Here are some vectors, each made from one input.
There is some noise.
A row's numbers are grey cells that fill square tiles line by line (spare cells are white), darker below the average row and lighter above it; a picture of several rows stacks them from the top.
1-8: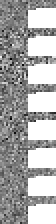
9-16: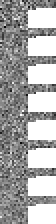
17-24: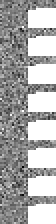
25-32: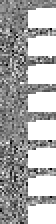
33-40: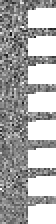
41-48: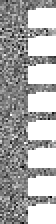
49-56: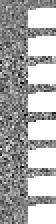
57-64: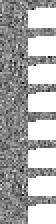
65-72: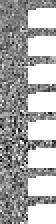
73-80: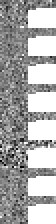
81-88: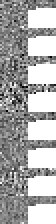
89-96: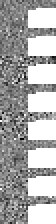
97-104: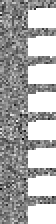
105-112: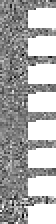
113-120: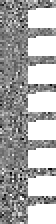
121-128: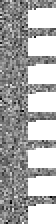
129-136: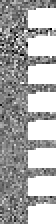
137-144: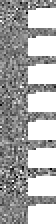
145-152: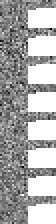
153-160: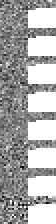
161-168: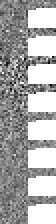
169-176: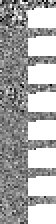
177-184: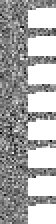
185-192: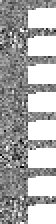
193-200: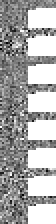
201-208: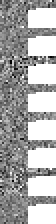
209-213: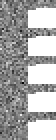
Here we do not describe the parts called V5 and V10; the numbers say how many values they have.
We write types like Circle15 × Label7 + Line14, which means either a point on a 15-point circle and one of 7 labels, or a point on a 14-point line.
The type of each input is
Circle9 × V5 + Line9 × V10.
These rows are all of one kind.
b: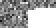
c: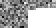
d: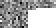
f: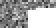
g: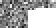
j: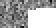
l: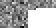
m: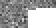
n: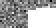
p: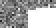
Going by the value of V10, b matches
c and m.
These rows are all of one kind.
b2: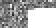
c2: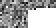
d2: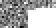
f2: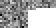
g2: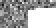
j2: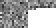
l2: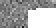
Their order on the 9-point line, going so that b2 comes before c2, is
f2, b2, d2, c2, j2, g2, l2.
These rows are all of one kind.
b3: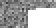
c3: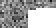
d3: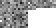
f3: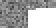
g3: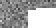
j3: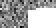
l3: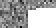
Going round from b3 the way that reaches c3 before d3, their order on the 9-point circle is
b3, f3, g3, l3, j3, c3, d3.
